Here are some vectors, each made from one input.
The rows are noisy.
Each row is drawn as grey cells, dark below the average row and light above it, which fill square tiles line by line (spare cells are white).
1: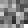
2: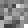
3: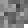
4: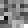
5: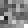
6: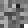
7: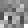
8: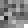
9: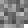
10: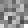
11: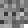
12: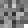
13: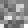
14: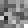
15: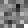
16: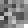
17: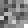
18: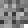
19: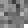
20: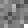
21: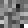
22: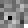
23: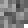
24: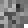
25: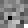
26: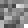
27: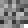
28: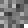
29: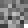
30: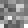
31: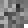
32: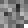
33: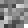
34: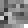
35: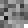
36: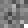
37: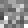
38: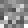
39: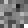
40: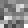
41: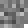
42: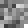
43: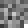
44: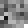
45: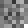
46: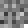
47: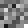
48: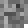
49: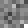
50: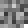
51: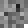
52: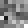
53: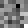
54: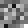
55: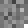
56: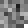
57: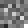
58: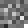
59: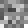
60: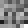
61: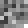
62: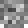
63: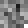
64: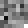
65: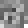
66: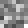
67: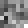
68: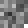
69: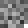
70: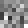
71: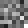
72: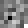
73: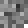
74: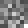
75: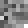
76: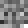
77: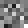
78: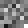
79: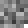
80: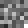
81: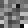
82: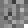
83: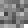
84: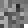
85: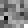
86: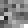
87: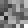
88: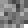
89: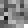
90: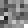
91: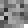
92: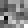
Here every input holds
either a point on an 8-point circle, or a point on a 5-point line, or a node of an 8-node tree.
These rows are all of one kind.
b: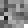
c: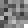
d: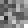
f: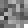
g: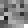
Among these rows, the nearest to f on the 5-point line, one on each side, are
b and d.
